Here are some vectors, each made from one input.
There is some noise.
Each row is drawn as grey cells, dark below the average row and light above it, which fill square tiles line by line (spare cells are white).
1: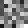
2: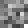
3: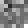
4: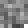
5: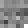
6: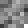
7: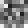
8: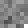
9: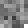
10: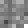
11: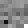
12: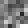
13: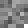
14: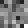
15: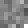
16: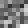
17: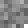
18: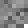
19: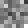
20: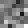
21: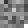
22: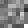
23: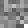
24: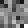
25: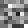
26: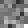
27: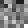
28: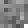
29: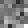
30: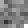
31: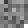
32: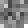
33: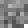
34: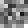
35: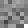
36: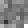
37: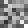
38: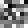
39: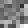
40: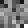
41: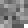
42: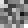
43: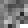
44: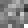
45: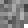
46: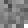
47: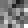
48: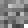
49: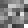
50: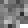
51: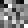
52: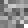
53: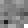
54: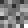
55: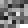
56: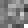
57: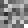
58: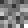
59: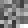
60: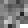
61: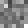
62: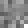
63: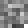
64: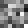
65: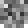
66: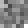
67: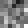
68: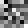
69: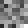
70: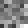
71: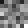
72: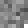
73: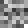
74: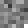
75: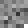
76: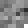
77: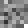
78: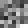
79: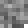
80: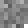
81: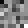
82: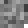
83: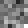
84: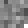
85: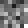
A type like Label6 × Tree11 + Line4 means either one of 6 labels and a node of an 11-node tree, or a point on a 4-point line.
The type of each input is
(Bool × Bool × Bool + Unit) × Line6 + Line7.
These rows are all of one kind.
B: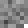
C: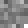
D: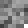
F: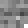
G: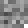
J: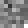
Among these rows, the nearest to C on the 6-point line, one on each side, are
B and D.
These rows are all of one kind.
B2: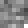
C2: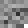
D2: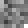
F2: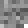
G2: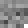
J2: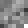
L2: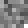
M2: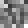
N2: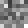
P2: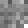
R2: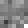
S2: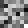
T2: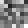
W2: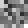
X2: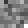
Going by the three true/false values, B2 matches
G2, L2, W2 and X2.
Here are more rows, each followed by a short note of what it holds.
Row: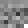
a point on a 6-point line and three true/false values
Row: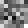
a point on a 6-point line
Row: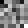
a point on a 7-point line
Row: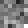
a point on a 7-point line
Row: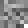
a point on a 6-point line and three true/false values
